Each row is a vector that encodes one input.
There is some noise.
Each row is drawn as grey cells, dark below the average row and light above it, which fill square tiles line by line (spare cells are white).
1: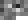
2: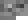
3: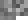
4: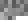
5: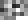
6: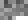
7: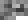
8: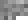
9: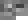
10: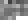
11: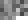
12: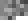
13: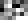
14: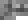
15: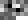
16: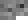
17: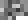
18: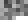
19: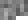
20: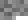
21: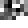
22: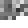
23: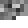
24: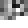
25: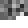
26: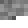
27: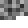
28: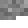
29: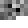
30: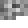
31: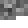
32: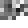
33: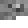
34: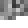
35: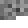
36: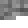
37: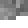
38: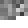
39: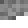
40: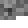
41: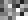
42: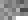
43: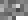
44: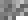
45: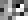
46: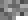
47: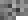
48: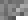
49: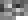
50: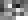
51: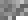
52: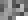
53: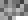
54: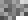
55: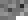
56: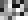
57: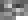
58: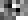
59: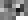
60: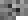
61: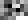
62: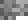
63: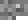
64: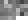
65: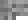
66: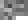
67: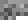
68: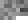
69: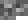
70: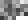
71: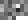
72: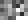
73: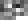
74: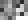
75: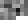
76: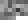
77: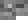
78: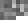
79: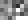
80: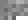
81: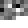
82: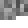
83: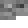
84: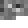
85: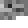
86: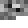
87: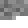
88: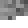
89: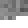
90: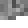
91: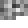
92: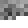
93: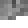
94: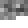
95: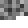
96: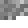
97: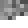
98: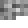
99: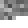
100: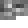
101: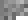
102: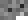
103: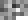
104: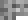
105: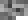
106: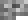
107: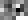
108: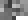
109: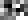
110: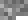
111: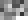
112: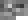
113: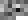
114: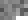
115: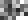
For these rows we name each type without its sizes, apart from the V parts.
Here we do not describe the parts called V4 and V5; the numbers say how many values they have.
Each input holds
either a label and a value of V5, or a true/false value and a value of V4.
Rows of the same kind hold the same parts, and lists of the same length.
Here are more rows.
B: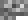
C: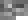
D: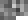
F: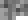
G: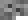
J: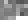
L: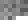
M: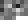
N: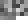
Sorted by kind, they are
B, C, M
D, F, G, J, L, N

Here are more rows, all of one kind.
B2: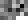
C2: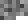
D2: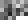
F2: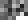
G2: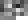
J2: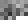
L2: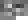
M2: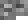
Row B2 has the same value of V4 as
G2 and L2.
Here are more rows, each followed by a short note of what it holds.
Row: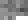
a label and a value of V5
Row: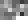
a label and a value of V5
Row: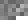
a label and a value of V5
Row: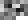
a label and a value of V5
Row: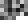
a true/false value and a value of V4
